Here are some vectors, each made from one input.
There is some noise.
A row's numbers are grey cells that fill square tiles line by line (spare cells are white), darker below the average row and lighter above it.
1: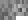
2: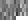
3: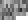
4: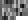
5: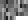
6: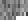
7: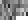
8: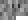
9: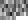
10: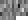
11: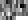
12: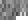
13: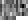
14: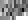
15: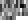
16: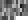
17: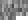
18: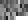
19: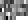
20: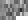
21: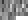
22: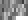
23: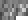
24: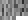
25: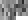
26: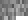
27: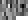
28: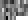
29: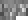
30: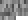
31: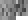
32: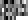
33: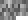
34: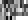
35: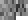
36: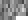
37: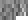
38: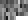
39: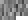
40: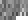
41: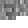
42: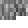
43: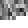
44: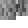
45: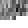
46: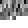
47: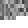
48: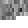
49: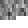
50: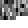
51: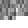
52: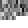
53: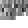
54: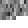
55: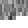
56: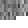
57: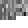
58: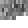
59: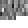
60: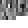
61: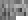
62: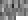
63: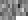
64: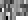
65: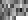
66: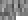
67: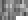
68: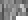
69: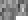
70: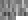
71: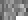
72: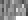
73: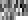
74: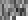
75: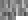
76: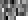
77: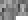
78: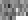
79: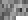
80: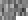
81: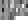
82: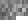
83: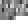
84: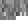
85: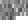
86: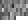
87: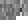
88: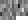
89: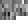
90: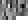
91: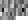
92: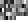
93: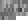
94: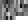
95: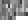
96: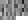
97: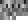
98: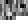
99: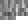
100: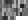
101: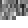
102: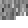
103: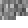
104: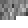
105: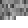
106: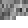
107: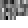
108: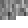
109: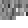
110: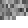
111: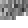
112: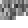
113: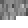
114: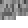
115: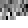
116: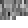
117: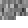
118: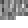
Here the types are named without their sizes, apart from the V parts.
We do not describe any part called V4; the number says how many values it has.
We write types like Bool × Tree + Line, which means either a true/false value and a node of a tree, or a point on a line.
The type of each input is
(Bool × Bool × Bool + Unit) × V4 + Line.
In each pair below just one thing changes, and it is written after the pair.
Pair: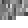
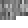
one of the three true/false values
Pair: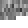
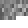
the value of V4
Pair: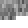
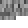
one of the three true/false values
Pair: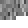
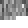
the value of V4
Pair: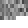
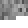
one of the three true/false values
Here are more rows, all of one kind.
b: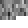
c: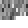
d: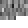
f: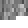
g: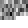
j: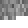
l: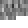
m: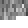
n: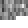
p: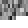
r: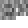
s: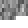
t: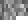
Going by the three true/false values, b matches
d, j and l.
